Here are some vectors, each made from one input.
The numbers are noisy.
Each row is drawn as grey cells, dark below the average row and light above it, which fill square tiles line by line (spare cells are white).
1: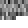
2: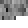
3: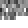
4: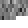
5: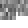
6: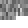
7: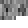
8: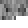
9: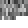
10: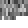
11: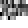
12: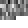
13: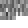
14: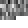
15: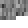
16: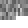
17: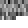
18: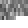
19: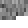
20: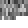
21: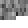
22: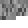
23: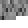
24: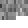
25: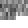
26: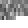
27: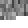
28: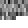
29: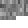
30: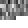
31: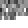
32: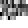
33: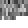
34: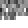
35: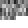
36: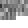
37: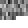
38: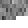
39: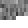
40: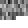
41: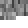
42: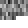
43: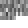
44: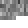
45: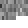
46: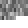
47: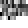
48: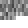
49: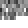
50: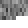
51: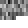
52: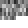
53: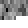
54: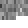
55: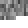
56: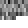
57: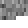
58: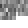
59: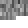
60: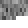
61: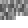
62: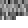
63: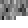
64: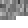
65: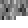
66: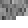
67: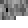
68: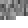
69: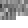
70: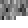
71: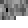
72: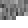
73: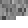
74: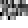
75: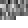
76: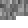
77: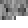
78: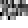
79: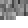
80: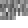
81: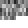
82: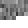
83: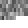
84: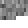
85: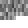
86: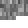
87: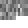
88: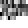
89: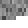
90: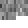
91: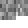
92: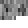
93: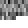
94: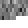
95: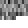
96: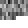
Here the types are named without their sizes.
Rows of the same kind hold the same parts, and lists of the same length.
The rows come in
3 kinds.
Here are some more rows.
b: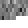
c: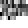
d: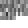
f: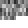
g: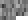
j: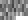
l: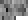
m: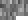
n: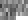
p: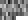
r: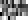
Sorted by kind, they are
b, d, g, j, l, m, n
c, r
f, p

